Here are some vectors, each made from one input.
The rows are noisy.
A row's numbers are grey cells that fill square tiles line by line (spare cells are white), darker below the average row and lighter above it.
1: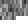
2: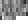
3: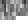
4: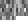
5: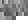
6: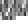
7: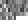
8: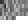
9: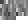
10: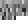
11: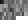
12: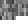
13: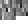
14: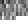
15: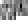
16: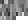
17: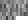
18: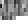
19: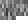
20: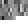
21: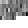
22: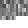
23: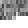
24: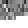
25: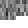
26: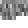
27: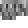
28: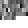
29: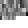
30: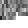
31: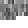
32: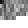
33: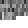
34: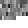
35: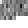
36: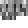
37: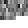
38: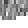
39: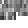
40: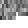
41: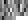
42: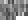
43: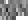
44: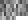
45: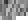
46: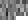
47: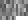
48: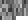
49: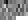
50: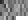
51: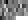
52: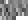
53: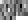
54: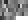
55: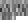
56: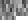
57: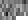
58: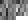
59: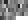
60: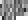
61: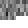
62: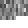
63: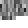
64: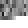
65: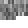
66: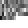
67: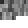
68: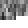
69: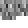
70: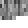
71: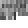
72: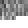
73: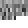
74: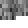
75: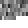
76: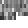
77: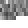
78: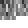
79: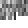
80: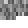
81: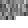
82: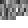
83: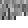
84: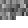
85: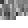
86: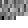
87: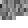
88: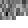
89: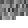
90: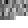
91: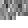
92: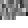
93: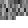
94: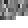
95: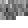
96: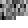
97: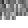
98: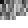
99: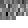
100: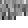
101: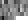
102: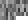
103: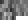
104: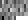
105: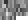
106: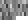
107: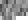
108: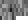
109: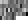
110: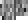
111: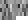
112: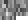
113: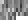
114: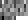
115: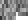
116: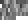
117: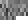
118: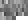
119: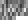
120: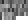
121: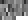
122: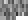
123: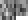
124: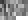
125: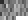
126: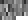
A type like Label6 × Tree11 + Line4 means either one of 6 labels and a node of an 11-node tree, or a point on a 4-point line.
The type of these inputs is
(Bool × Bool × Bool + Circle9) × Label5.
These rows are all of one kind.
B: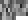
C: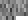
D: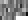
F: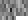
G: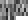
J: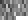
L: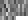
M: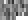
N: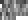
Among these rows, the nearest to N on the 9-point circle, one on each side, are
B and J.
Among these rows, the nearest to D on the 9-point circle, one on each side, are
C and M.
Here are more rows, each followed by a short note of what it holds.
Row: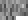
a point on a 9-point circle and one of 5 labels
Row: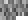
a point on a 9-point circle and one of 5 labels
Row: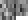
one of 5 labels and three true/false values
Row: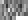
one of 5 labels and three true/false values
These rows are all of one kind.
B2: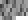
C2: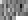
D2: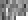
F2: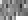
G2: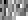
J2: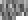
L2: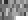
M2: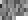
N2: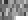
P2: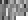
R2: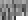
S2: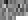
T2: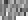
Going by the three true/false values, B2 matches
C2, F2, J2 and M2.
